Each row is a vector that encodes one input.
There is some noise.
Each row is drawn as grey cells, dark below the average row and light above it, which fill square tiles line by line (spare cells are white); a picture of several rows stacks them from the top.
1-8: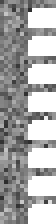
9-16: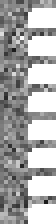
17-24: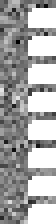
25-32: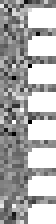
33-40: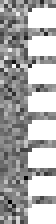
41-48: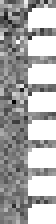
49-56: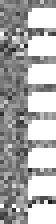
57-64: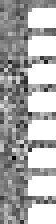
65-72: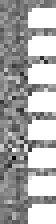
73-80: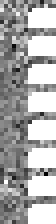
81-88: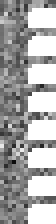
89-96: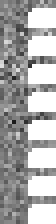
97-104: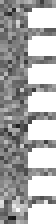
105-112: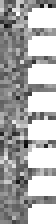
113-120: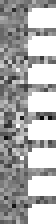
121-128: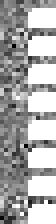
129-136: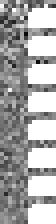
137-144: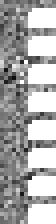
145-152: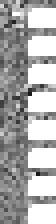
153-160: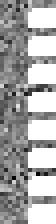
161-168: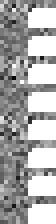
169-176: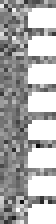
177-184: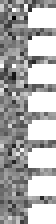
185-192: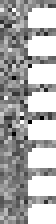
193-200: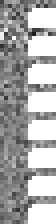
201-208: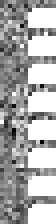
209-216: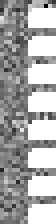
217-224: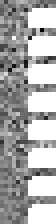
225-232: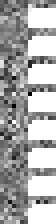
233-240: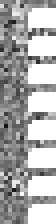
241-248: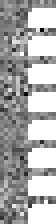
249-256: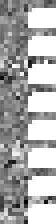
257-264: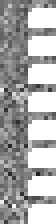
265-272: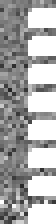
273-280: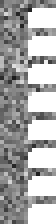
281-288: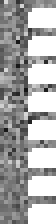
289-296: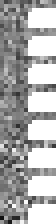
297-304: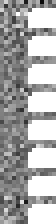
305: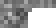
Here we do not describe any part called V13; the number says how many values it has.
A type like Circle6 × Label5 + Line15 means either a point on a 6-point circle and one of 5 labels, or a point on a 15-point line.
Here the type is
(Bool × Bool × Bool × Bool + Line9) × Line9 + V13.
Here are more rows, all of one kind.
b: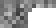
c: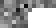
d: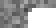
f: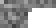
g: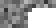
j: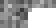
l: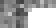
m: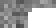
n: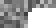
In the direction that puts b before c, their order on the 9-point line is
l, m, n, j, d, g, b, f, c.
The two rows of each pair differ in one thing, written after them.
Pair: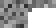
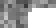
one of the four true/false values
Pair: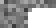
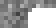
one of the four true/false values
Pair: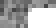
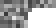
the place on the 9-point line
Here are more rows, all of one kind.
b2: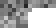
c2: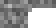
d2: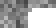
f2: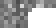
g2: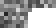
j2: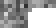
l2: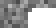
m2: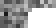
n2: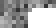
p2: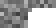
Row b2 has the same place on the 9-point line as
d2 and g2.
